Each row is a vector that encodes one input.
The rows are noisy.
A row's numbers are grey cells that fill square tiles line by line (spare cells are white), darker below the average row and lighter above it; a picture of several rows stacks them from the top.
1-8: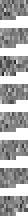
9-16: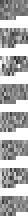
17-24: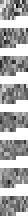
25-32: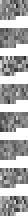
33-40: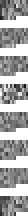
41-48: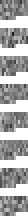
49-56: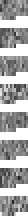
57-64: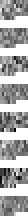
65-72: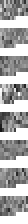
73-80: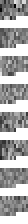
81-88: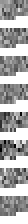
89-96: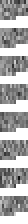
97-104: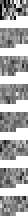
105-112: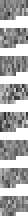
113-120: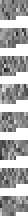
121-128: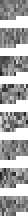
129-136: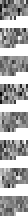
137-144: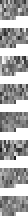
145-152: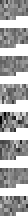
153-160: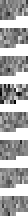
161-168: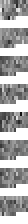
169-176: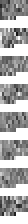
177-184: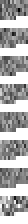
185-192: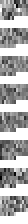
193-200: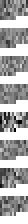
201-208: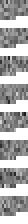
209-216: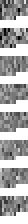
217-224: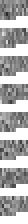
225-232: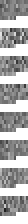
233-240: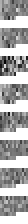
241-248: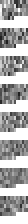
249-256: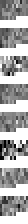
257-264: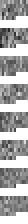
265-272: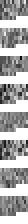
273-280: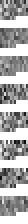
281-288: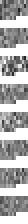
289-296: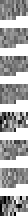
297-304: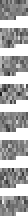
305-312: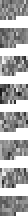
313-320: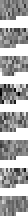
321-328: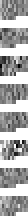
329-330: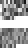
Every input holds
either a point on an 8-point circle, or a point on a 19-point circle, or a fixed value, or a node of a 10-node tree.
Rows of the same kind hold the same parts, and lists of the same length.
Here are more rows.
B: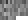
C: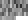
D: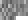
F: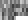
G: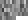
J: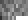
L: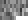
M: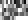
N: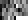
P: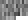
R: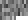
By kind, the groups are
B, J, M, N
C
D, F, P, R
G, L

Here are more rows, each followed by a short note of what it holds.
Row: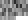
a fixed value
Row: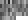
a fixed value
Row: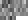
a point on a 19-point circle
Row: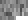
a point on an 8-point circle
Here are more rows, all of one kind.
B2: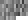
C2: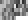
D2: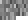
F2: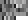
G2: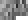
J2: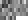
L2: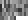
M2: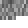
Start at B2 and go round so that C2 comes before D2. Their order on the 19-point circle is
B2, C2, G2, L2, F2, J2, M2, D2.
